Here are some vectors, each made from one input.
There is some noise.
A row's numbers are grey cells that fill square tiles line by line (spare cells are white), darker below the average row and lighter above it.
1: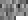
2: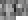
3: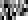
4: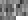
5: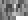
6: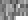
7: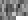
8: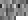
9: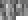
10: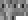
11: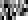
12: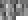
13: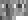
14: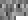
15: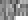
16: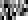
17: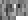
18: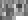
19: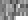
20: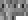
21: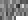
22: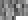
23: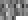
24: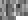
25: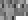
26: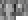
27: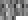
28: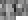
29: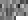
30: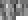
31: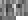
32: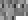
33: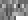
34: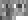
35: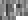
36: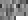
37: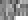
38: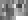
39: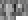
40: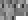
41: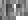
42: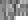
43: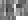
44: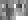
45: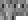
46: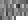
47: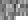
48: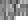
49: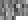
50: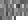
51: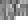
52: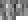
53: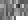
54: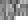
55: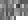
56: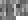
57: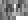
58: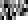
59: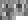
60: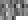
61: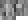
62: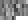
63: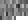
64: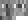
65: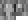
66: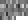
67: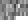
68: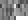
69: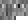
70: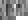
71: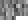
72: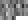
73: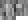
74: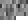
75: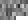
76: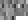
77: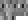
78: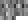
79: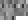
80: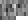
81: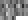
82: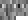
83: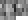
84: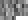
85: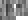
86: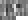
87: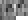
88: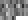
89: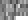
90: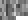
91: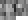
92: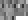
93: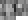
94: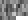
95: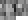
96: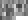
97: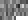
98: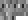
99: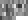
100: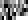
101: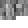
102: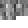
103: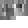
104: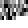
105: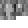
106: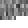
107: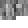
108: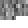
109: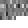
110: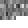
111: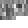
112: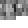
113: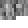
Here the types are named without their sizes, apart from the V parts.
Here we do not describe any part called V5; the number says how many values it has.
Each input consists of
a list of items, each a true/false value and a value of V5.
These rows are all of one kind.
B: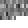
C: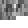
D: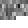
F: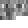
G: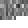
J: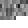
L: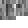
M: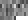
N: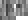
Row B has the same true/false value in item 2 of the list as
J and N.
